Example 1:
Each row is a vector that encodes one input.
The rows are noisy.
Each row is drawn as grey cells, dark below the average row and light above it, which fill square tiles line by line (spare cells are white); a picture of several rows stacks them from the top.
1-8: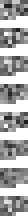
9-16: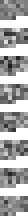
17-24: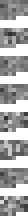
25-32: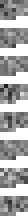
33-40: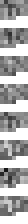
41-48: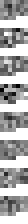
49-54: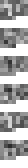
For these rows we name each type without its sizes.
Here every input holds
a point on a line.
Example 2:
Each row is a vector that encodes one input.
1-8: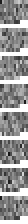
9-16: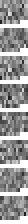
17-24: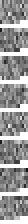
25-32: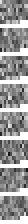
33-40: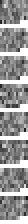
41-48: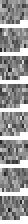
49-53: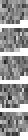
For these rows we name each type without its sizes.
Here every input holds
four true/false values.
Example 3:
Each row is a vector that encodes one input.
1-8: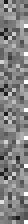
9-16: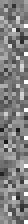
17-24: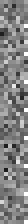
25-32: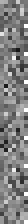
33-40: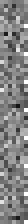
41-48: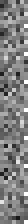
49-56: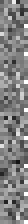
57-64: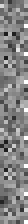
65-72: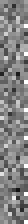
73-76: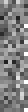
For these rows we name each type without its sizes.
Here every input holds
a point on a circle.
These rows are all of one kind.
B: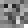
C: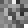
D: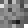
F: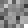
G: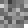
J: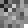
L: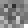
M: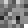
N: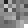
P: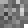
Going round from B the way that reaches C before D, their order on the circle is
B, P, M, F, N, J, C, D, G, L.
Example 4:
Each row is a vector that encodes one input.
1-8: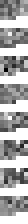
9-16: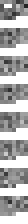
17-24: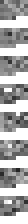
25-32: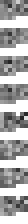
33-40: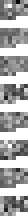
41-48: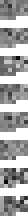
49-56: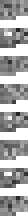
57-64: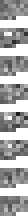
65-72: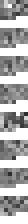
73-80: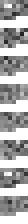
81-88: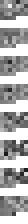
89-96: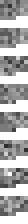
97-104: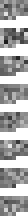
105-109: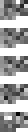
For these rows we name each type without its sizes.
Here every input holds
a point on a line.
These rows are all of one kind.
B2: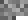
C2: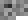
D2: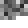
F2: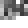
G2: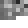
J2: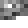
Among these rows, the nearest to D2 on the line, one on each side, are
C2 and F2.
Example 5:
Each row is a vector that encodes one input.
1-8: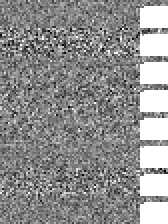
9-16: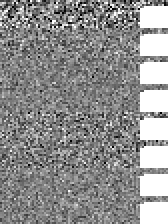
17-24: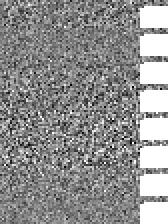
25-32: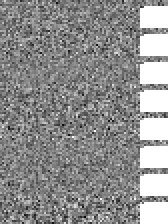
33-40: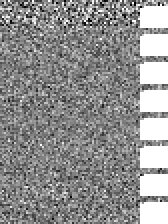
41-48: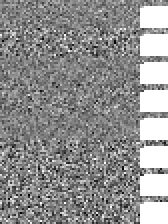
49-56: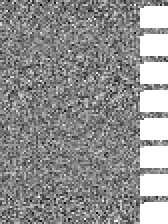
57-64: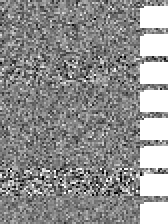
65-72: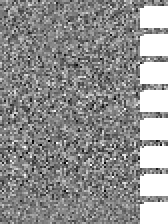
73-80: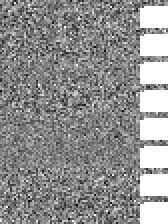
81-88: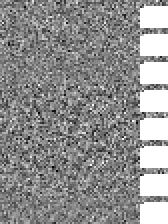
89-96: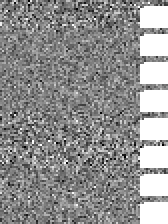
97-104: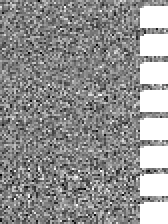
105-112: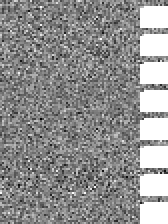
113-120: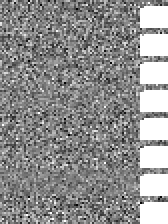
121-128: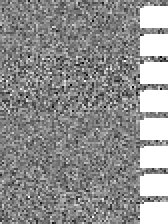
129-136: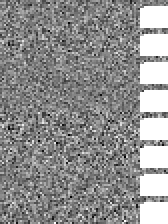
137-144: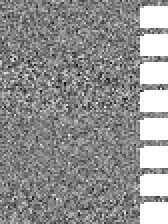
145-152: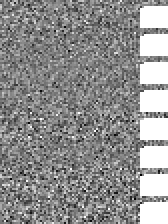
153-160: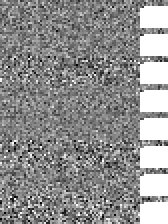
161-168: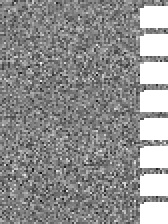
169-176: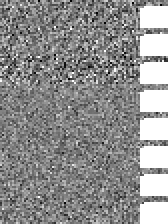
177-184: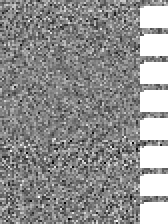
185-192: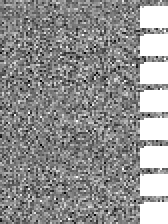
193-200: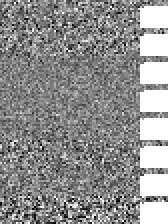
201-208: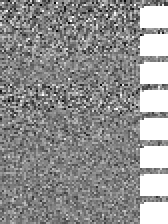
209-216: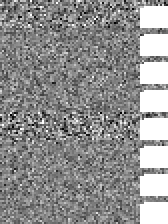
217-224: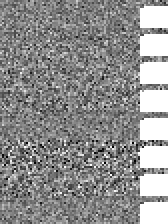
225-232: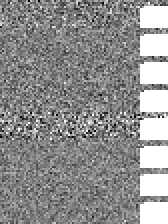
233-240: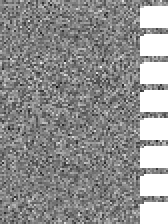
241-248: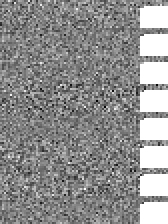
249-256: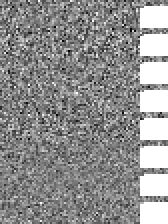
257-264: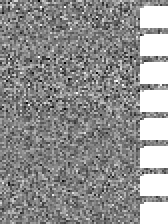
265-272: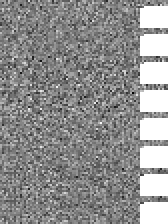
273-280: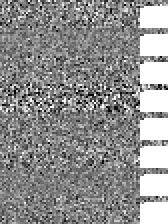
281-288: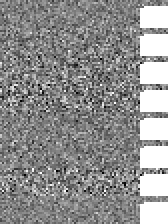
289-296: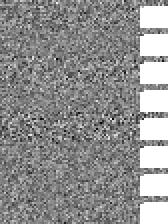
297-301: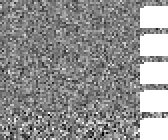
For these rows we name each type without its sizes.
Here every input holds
three true/false values.
